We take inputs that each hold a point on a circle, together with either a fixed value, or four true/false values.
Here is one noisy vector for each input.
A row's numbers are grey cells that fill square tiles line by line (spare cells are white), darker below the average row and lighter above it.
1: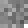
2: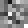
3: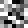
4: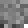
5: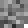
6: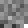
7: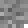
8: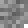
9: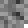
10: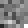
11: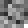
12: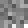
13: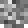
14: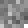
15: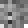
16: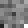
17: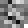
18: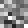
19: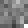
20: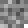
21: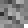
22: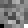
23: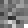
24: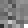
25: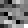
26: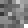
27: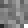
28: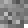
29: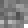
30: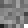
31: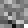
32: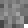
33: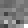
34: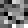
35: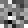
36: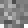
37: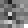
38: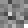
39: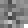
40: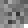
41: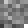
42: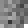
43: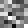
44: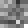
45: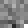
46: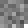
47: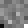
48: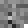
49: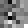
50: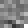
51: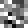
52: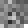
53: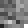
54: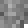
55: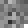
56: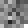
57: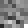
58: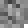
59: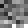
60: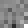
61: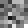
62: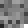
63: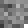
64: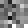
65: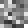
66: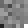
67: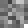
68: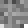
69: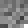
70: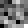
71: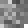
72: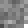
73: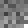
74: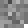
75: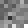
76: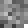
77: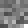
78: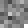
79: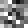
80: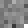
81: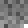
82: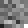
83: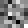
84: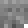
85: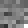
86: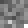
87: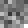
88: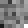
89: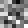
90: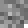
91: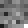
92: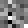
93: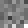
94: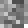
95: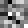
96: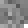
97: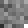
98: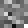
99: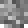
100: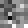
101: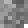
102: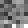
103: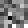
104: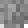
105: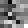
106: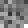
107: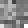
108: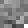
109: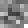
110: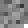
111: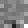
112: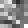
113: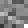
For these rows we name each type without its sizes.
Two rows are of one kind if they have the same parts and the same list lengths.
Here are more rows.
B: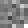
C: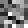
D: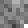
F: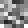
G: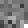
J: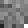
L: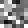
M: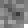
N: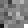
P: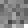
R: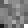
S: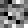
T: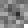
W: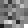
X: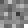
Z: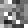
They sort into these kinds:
B, C, D, F, J, L, M, N, R, T, W, X, Z
G, P, S

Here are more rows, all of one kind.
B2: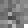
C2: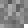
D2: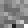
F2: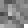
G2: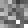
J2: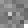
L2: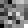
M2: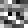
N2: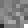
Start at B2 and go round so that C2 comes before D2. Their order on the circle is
B2, M2, G2, J2, F2, C2, D2, L2, N2.
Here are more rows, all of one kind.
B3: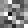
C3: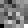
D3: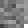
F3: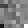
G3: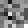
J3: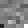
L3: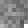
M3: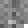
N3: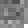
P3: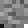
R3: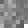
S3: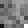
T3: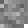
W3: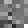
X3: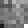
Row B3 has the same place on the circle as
C3, F3, J3 and P3.
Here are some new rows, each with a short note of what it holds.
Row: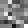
a point on a circle and four true/false values
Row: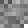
a point on a circle and four true/false values
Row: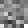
a point on a circle and four true/false values
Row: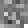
a point on a circle and four true/false values
